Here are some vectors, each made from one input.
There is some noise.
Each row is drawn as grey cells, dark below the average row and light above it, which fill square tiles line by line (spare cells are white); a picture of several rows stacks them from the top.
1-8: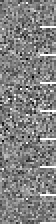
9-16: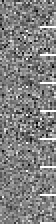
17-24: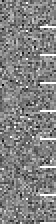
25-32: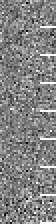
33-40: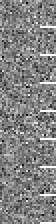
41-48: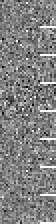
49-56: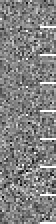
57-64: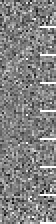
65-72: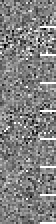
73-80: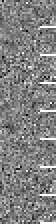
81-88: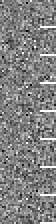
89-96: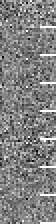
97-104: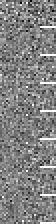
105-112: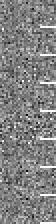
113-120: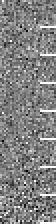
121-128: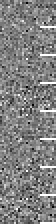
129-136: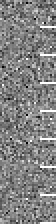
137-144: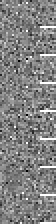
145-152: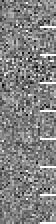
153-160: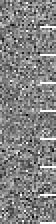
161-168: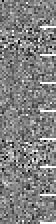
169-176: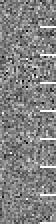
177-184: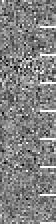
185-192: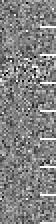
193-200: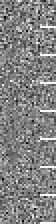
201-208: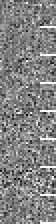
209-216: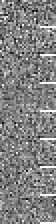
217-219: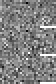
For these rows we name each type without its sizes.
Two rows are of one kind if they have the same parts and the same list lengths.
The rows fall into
2 kinds.
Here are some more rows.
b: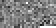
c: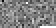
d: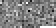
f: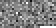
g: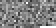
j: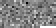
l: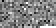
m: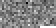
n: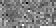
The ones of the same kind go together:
b, c, d, f, g, l
j, m, n

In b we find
a point on a line, a node of a tree and three true/false values.
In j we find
a node of each of two trees and three true/false values.
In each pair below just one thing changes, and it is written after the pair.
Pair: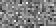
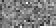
the place on the line
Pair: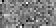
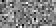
the place on the line
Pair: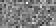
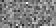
the node of the tree
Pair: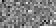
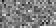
the node of the tree
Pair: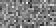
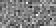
one of the three true/false values
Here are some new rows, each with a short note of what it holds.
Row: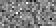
a point on a line, a node of a tree and three true/false values
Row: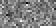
a node of each of two trees and three true/false values
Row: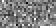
a node of each of two trees and three true/false values
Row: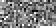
a node of each of two trees and three true/false values
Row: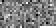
a point on a line, a node of a tree and three true/false values
